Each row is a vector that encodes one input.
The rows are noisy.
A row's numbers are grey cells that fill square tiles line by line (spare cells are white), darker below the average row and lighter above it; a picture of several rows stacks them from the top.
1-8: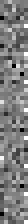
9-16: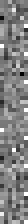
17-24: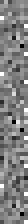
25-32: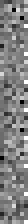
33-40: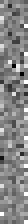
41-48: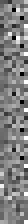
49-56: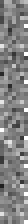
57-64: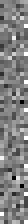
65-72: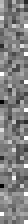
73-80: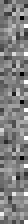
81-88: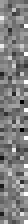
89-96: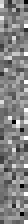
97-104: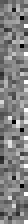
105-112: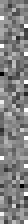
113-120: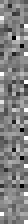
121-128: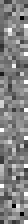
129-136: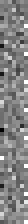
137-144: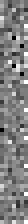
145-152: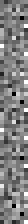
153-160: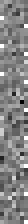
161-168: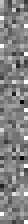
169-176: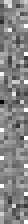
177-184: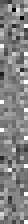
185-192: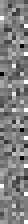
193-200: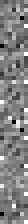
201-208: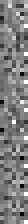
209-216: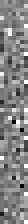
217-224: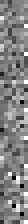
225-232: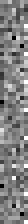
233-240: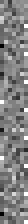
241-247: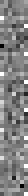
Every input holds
a point on a 5-point line, together with a list of up to two items, each a point on a 6-point line and a true/false value.
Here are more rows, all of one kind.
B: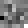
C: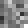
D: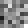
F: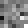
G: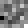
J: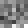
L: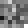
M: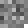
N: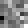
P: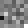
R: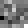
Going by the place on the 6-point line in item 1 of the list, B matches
J, P and R.
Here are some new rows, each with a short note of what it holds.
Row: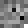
a point on a 5-point line, together with the empty list
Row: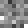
a point on a 5-point line, together with a list of one item
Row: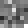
a point on a 5-point line, together with a list of two items
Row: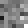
a point on a 5-point line, together with a list of two items
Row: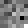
a point on a 5-point line, together with the empty list
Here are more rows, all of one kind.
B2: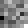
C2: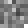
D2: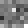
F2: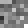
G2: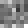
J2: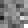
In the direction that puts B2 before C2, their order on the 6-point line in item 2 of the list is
F2, J2, B2, C2, D2, G2.
